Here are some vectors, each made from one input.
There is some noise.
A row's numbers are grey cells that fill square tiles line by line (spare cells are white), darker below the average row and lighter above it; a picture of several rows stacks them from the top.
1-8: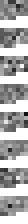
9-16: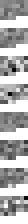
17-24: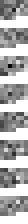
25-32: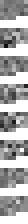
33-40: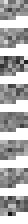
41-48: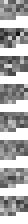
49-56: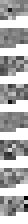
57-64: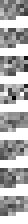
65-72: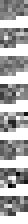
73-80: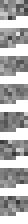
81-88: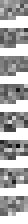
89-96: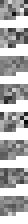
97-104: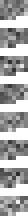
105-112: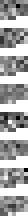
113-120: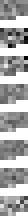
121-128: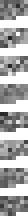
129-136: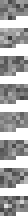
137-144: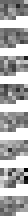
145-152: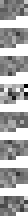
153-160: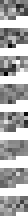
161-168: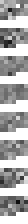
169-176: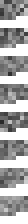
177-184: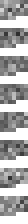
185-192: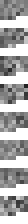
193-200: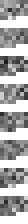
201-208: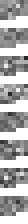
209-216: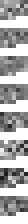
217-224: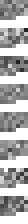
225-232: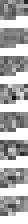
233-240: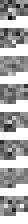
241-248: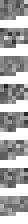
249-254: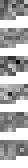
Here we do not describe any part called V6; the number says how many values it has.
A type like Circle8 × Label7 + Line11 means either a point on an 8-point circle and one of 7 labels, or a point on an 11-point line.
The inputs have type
(Bool × Bool × Bool + Line8) × V6 + Tree8.
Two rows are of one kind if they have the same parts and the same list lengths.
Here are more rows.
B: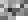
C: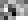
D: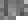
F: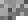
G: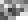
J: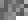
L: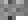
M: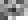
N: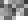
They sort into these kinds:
B, D, J, M
C, N
F, G, L

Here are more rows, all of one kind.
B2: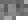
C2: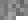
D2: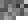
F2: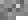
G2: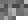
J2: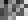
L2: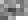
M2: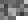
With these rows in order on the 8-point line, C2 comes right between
G2 and M2.
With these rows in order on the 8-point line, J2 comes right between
B2 and L2.
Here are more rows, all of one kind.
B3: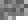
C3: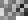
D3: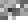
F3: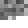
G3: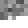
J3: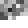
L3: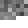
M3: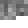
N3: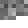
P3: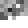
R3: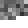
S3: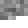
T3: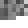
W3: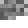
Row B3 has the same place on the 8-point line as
L3, R3 and S3.
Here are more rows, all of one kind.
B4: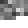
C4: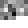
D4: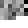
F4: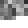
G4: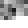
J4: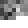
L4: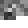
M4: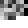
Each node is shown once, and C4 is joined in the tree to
B4.
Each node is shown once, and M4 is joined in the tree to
D4.
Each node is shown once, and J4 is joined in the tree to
F4 and L4.
